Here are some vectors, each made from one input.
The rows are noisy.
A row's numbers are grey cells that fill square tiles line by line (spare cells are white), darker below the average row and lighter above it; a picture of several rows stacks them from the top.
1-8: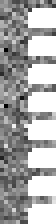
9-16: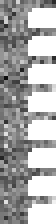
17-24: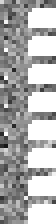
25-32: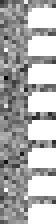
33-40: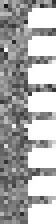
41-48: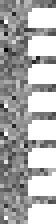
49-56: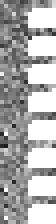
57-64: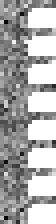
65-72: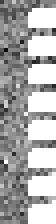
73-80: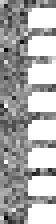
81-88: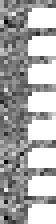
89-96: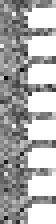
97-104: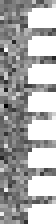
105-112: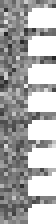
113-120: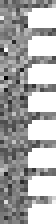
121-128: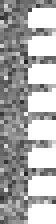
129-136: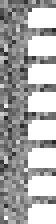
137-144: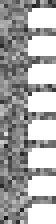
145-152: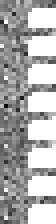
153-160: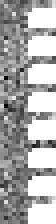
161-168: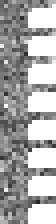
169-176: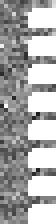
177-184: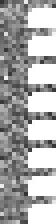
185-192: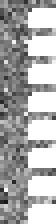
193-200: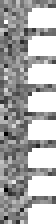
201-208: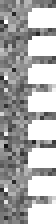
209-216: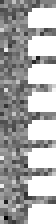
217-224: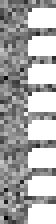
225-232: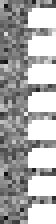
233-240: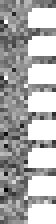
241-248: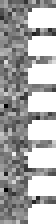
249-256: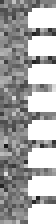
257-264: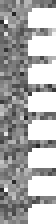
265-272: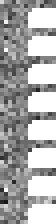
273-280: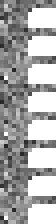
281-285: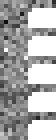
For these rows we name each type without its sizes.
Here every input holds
either a point on a line, or four true/false values.
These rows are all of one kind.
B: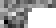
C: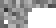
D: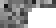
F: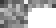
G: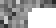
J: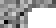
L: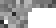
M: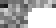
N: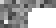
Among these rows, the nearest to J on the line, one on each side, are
B and D.
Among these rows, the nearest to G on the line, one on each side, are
L and N.
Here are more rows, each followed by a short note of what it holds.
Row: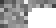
a point on a line
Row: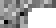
a point on a line
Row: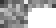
a point on a line
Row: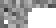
a point on a line
